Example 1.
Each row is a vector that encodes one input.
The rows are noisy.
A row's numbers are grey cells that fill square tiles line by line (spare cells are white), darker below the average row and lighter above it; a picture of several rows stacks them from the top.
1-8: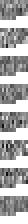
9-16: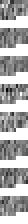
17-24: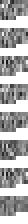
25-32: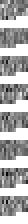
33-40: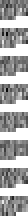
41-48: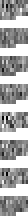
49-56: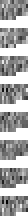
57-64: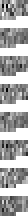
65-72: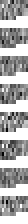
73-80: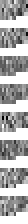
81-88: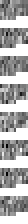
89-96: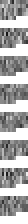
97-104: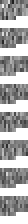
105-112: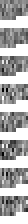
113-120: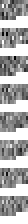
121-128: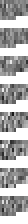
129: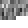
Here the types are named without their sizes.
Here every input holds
a point on a line.
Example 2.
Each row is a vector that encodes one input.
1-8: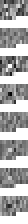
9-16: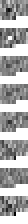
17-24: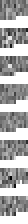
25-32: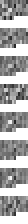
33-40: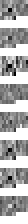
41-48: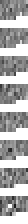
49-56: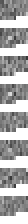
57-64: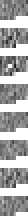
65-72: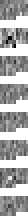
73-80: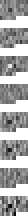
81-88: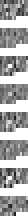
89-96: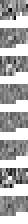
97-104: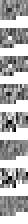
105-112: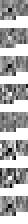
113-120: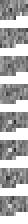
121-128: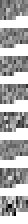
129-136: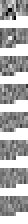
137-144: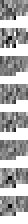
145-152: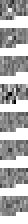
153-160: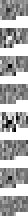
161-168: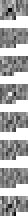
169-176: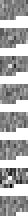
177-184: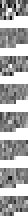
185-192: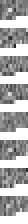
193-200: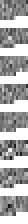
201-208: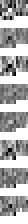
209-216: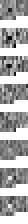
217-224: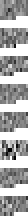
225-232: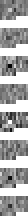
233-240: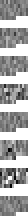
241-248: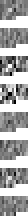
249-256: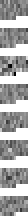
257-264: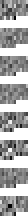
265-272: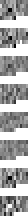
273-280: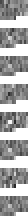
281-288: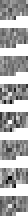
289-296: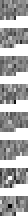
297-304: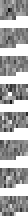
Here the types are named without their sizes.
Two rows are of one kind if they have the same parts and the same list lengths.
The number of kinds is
2.
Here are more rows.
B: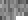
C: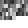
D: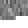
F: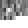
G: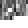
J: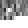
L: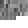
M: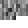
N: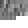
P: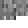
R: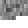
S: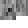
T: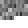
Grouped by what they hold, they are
B, D, F, G, J, L, M, N, P, R, S, T
C

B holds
a point on a circle.
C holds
a fixed value.
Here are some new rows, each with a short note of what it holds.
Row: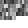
a fixed value
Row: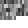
a fixed value
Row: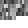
a fixed value
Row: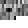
a fixed value
